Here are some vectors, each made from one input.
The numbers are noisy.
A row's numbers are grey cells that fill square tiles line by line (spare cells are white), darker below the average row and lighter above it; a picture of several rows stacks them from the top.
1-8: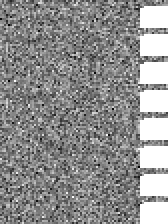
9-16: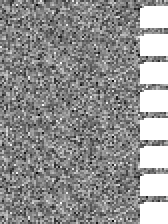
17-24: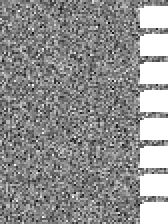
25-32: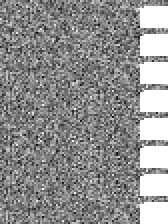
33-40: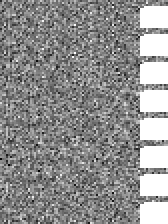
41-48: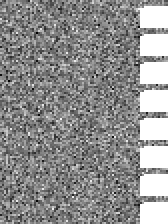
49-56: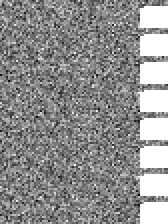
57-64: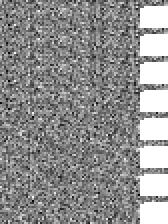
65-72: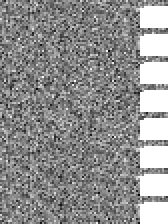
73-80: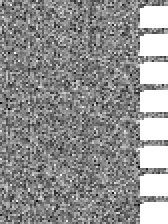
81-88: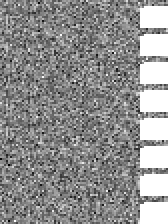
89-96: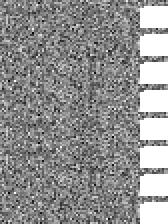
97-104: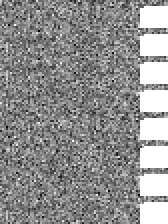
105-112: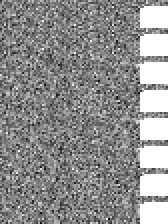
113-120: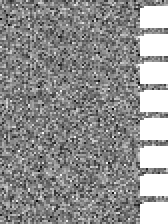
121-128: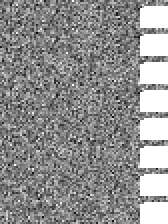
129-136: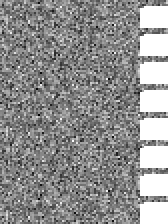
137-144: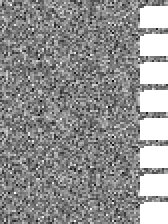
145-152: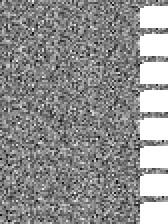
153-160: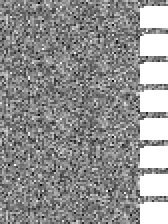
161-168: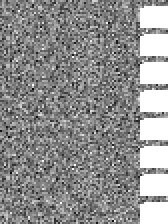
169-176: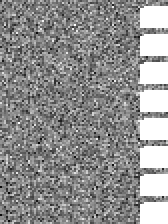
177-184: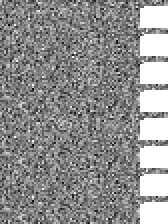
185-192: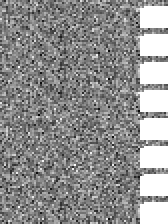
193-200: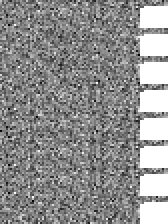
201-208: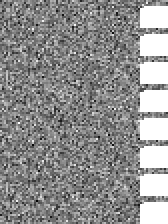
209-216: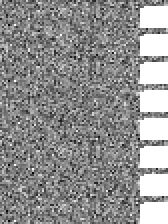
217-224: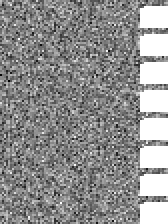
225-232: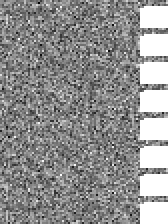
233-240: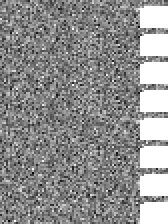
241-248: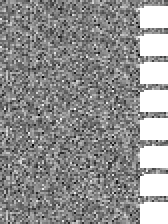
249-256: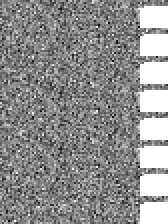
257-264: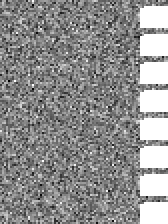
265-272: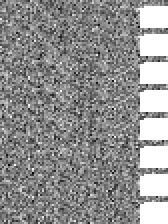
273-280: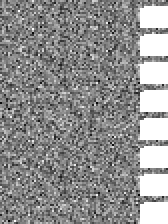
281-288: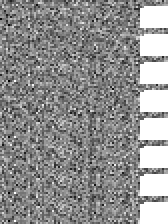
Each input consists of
a point on a 17-point circle.
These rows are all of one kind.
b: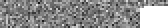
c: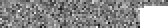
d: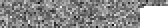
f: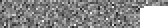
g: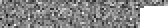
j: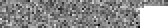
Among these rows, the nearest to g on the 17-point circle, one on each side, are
d and f.
